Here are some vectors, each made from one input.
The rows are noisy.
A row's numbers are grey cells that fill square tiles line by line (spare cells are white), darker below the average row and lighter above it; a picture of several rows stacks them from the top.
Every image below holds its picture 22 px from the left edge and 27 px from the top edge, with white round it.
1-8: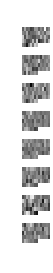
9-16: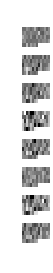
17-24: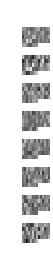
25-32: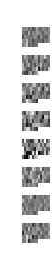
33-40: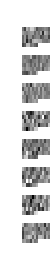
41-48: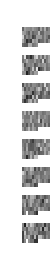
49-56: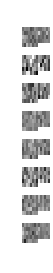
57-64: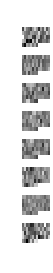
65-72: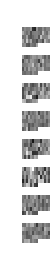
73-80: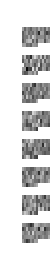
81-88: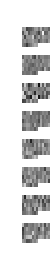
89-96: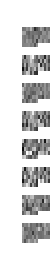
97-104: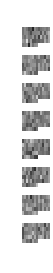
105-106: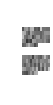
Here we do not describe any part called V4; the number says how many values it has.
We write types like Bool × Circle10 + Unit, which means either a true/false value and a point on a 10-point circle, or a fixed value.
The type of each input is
Tree7 × (Tree7 + V4).
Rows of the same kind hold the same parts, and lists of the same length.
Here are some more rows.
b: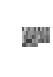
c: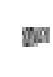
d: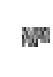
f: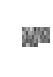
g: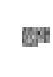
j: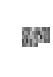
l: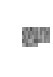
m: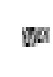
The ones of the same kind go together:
b, d, f
c, g, j, l, m

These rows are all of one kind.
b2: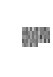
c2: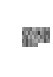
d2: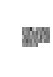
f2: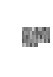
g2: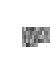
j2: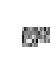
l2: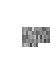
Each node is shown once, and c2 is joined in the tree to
j2.
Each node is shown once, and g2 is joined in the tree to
f2 and l2.
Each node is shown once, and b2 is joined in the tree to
d2.
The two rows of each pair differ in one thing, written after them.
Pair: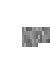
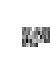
the node of the tree
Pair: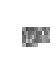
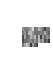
the node of the tree
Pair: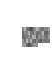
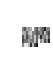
the node of the tree
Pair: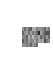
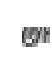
the value of V4
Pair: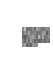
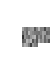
the value of V4
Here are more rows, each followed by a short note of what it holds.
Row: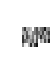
a node of a 7-node tree and a value of V4
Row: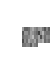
a node of a 7-node tree and a value of V4
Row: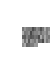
a node of each of two 7-node trees
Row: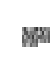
a node of each of two 7-node trees
